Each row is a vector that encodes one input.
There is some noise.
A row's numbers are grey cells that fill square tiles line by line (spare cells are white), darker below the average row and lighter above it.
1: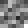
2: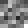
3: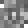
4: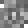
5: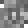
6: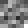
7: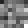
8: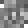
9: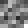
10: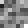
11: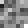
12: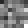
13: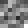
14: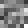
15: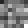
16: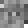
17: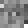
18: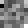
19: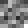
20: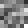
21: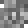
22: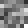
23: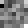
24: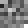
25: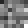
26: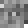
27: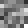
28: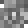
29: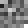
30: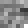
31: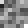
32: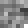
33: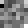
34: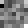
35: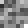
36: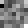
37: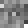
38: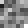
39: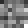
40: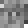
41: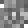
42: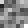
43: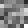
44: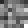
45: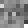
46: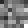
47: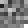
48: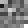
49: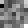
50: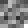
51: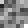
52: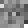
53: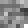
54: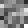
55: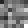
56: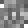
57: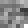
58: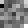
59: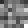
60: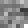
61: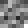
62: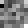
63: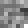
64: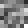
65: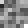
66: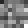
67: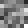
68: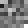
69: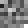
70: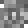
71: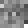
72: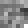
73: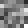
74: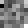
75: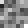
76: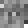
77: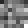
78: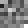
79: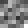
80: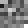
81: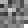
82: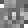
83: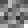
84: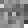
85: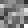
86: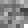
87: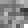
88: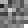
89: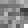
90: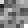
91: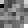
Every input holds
a point on a 9-point line.
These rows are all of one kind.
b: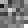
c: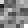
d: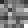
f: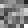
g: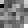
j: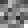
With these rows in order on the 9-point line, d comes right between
f and j.
